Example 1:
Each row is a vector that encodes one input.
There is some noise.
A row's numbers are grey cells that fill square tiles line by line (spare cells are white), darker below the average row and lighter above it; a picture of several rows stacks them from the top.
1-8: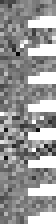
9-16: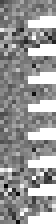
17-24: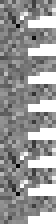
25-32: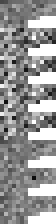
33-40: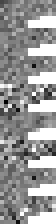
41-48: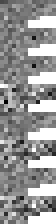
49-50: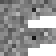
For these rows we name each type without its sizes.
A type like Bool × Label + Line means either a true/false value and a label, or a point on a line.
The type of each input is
Bool × (Circle + Unit).
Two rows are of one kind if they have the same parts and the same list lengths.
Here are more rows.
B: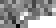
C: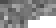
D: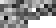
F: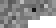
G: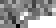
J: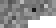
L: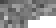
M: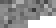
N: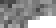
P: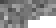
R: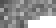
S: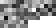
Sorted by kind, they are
B, G
C, D, F, J, L, M, N, P, R, S

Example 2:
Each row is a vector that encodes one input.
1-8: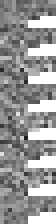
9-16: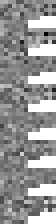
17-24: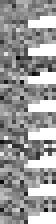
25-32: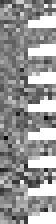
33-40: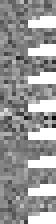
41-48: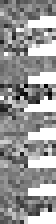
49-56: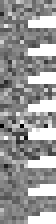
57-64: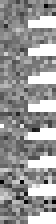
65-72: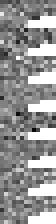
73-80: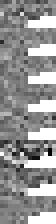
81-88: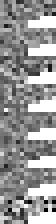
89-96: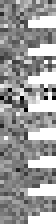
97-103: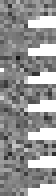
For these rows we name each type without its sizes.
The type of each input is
Bool × Bool × Bool + Tree + Unit.
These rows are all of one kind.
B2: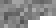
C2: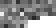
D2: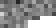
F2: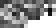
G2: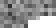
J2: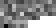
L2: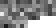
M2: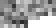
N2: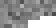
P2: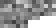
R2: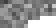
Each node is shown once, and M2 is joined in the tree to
C2 and D2.
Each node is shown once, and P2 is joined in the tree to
C2.
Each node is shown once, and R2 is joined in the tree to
L2 and N2.
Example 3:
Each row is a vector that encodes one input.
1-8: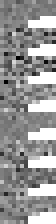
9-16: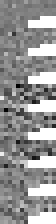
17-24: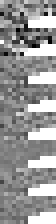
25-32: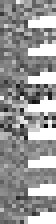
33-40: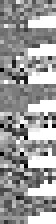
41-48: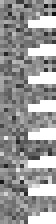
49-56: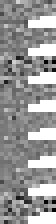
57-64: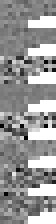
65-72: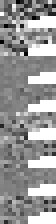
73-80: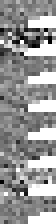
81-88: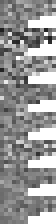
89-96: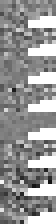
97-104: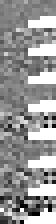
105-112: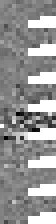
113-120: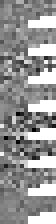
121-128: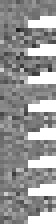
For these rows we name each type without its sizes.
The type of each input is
Bool × Bool × Bool + Tree + Unit.
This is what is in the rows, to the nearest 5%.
About 5% of them hold a fixed value. About 60% of them hold a node of a tree. The rest hold three true/false values.
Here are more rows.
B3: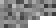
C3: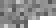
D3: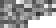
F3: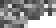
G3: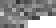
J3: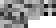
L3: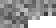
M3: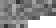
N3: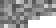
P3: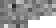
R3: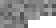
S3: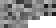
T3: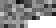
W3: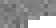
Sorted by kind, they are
B3, D3, J3, M3, R3
C3, F3, G3, N3, P3, S3, T3, W3
L3

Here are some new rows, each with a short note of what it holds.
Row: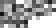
a node of a tree
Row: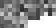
a node of a tree
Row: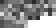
a fixed value
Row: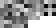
a fixed value
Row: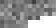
a fixed value
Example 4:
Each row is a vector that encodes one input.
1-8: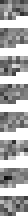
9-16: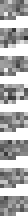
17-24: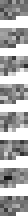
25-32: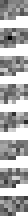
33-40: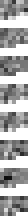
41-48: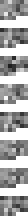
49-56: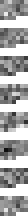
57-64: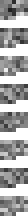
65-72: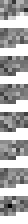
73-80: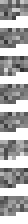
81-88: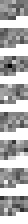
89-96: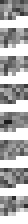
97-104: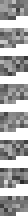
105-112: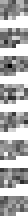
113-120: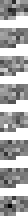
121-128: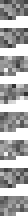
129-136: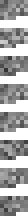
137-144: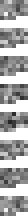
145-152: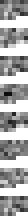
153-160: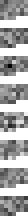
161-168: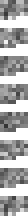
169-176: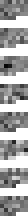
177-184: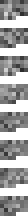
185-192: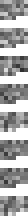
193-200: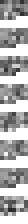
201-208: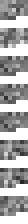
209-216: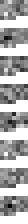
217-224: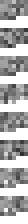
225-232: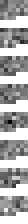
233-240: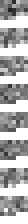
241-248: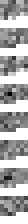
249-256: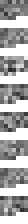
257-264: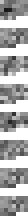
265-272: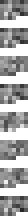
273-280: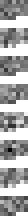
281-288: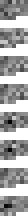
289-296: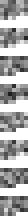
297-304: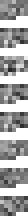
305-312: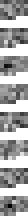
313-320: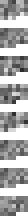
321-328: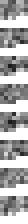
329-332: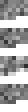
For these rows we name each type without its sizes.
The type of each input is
Bool × Bool × Bool + Circle + Unit.
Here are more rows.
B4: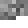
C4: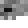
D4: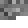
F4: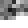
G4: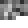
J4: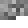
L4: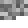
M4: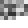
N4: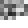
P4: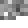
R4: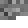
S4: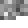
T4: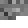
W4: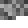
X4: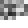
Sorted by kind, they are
B4, D4, G4, J4, L4, P4, R4, S4, T4, W4
C4, F4
M4, N4, X4

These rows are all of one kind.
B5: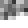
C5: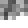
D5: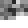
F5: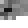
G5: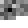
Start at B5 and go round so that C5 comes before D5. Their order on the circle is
B5, C5, F5, G5, D5.
